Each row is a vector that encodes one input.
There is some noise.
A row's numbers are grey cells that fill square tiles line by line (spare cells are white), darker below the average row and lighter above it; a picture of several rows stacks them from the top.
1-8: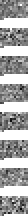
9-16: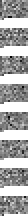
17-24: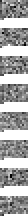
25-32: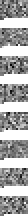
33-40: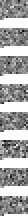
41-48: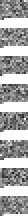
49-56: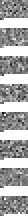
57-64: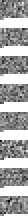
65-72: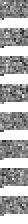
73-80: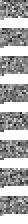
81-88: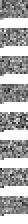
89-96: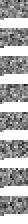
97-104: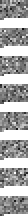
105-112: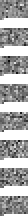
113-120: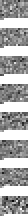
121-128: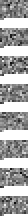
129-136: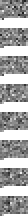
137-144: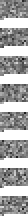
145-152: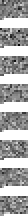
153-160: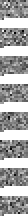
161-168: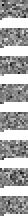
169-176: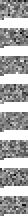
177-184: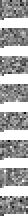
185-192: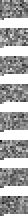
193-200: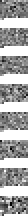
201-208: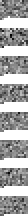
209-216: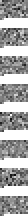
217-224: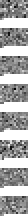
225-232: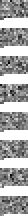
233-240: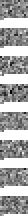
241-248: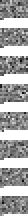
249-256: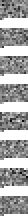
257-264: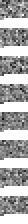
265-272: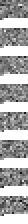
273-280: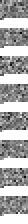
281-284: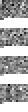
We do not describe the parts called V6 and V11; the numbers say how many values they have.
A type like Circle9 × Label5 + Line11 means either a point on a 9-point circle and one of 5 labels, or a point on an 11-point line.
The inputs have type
Bool × (Line3 × Line7 + Unit) + Label8 × V6 × V11.
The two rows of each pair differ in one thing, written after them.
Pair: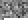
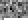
the true/false value
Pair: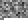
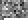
the place on the 3-point line
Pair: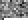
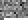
the place on the 7-point line
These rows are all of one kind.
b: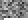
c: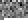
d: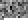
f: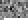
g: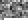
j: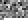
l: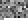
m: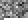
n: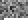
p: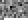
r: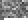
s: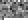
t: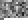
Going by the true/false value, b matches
m, r and t.
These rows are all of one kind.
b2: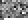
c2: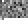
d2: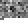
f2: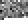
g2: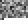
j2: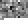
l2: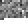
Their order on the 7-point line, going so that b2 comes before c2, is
b2, f2, c2, j2, d2, g2, l2.
